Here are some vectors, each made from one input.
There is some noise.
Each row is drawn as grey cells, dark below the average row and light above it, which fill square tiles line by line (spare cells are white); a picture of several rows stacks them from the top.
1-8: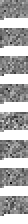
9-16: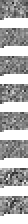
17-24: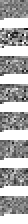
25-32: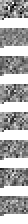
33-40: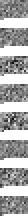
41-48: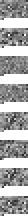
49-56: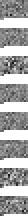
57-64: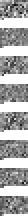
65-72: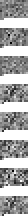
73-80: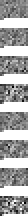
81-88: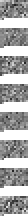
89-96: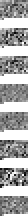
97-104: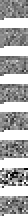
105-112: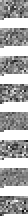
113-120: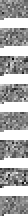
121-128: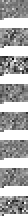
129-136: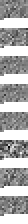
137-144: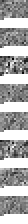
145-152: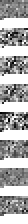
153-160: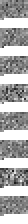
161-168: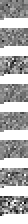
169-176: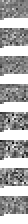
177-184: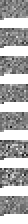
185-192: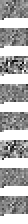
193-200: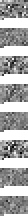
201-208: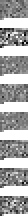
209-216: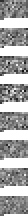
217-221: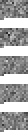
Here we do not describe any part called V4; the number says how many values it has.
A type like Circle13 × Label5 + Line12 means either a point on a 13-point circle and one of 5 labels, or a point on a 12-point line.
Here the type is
Circle8 × Line6 + Circle9 + Label6 × V4.
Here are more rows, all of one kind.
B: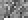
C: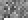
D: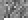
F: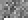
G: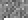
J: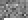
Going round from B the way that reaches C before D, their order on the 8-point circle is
B, G, F, C, J, D.
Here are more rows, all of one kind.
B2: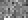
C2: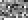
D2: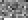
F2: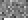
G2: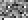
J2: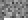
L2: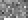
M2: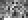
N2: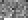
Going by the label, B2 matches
L2 and M2.
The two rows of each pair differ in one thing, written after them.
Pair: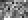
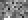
the label
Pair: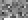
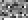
the label
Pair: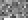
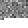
the value of V4
